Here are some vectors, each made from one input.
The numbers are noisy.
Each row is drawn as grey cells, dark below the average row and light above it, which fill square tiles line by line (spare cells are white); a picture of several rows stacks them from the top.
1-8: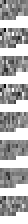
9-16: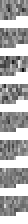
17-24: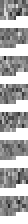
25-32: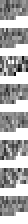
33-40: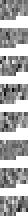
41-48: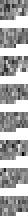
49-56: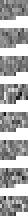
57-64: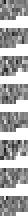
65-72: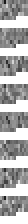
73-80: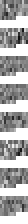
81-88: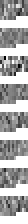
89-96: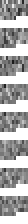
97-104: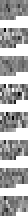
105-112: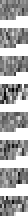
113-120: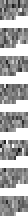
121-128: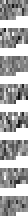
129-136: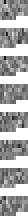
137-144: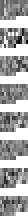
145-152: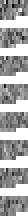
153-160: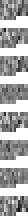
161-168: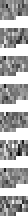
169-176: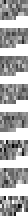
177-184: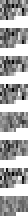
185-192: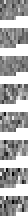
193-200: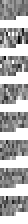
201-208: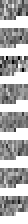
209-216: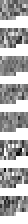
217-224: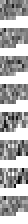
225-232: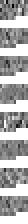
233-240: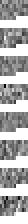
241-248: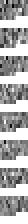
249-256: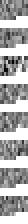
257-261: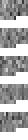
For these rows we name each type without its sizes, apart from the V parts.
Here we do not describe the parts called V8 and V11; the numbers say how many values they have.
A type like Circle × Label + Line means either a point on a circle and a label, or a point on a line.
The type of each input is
Label × (Line + V8) + V11.
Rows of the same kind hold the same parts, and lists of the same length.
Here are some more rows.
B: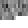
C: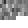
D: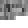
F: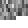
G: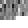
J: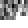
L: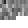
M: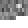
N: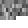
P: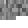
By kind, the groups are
B, D, F, P
C, J, L
G, M, N

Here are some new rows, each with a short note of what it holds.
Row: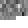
a label and a value of V8
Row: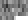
a label and a point on a line
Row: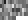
a value of V11
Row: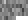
a label and a point on a line
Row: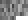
a label and a value of V8
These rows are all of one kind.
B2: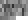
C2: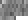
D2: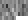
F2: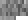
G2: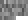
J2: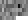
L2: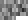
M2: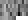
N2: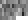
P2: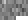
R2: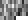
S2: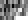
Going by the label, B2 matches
C2, F2 and N2.
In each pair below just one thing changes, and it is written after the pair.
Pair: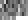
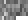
the label
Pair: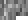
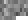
the value of V8
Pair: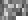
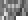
the value of V8
